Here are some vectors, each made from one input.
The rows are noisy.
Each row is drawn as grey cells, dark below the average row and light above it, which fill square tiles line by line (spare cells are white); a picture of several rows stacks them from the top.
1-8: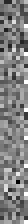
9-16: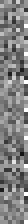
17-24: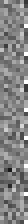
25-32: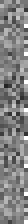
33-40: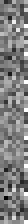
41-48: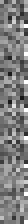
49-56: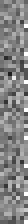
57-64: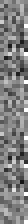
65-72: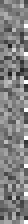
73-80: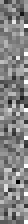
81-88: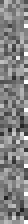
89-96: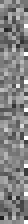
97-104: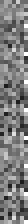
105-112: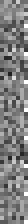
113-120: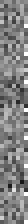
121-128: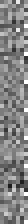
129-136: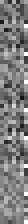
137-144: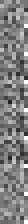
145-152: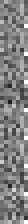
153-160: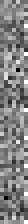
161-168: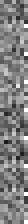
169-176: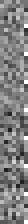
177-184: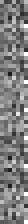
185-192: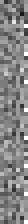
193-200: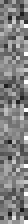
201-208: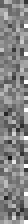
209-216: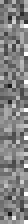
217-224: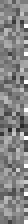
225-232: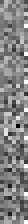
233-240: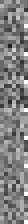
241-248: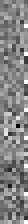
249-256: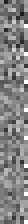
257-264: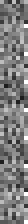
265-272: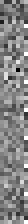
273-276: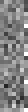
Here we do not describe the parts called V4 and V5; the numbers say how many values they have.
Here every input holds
either a true/false value, a value of V4 and a value of V5, or a list of up to two points on a 6-point circle.
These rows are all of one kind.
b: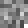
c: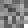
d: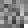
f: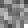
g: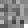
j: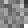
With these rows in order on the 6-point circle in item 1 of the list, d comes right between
c and g.
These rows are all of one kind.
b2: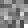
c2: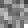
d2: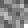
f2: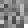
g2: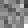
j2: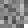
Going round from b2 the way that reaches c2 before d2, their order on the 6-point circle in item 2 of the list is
b2, c2, d2, g2, f2, j2.
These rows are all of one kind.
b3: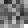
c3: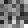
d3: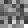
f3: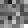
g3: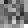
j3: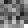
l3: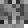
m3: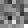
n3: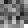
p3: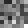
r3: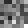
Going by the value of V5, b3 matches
f3 and g3.
